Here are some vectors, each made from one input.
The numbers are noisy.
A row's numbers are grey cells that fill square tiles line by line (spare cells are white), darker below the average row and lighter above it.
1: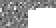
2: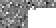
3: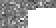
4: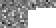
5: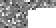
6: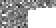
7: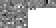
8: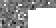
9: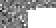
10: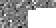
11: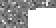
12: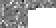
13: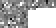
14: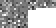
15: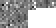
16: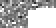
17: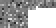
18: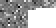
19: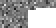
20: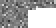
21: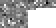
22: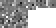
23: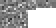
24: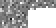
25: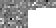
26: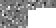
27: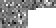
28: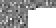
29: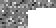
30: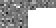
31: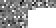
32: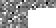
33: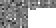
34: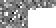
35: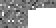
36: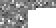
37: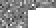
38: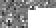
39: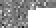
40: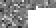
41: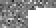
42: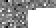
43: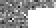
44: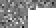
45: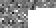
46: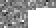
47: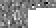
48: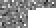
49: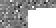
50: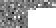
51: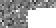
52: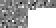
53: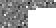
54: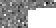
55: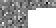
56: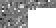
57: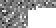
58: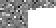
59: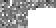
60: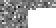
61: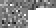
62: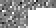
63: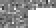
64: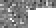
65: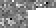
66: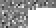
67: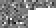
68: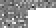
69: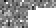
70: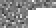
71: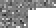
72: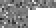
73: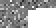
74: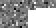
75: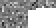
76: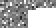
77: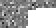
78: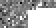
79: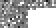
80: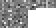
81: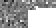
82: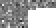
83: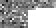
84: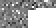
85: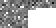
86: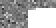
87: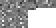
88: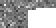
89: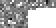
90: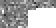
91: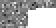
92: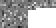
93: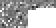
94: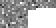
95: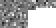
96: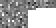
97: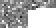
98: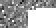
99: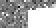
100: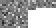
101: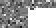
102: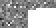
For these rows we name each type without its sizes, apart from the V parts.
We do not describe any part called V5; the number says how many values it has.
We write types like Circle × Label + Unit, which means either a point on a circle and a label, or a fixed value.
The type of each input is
(Bool × Bool × Bool + Line) × V5.
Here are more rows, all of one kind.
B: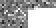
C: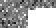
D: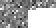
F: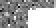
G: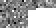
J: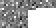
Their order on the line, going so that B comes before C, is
J, D, G, F, B, C.
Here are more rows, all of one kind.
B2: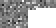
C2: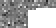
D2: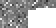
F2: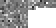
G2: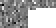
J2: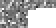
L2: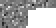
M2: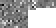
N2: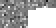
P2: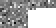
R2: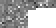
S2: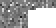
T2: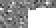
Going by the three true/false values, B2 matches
D2, F2, S2 and T2.
